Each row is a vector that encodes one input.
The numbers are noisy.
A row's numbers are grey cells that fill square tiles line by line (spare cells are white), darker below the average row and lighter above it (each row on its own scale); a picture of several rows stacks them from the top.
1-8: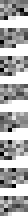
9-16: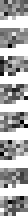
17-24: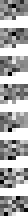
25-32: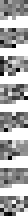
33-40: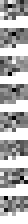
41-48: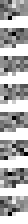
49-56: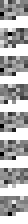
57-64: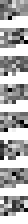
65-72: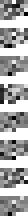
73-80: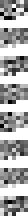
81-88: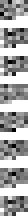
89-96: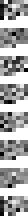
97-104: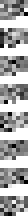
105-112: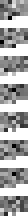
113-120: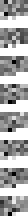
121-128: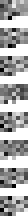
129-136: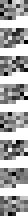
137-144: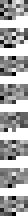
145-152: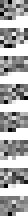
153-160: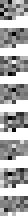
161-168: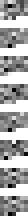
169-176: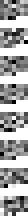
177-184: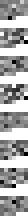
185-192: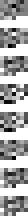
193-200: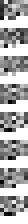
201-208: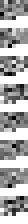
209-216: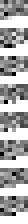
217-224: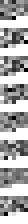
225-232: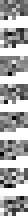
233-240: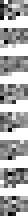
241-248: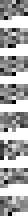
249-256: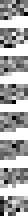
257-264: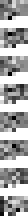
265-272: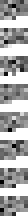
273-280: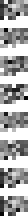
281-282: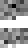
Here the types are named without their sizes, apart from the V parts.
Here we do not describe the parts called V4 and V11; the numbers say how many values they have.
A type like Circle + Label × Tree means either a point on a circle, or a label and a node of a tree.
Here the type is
Bool × Bool × Bool + (Line + V11) × V4.
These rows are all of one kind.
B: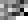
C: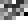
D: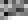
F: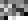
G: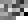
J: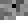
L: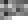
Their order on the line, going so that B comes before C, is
F, D, B, G, L, J, C.
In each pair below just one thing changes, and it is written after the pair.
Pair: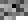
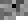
the place on the line
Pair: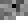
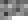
the value of V4
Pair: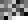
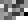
the value of V4
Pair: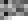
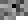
the value of V4
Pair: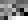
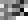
the value of V4
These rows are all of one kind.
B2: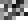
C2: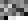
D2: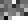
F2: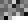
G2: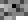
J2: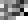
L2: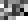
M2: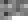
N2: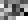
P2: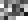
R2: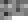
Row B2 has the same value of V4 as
J2, L2, N2 and P2.
